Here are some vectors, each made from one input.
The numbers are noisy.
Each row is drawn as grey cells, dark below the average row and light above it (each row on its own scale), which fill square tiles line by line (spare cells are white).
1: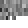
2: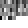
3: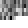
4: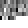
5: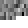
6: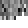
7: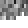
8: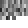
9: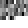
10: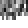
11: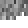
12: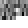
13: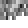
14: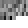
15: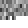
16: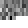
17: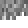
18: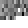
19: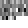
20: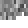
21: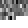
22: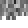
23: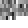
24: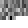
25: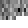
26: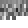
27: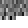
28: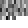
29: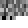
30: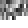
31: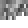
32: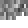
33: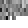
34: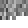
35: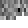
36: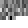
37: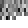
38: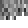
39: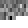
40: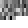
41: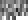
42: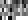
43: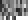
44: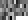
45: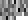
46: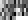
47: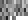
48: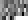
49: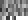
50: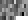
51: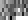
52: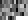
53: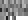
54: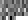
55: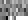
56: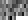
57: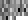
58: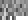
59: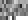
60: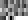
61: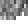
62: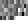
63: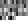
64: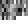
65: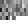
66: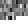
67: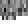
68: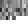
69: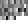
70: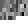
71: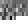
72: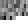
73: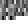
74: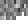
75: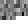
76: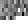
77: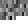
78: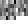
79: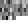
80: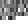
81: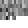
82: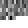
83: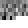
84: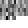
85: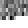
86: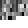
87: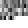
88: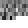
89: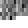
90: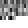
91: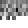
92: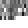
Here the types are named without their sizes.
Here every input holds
four true/false values.
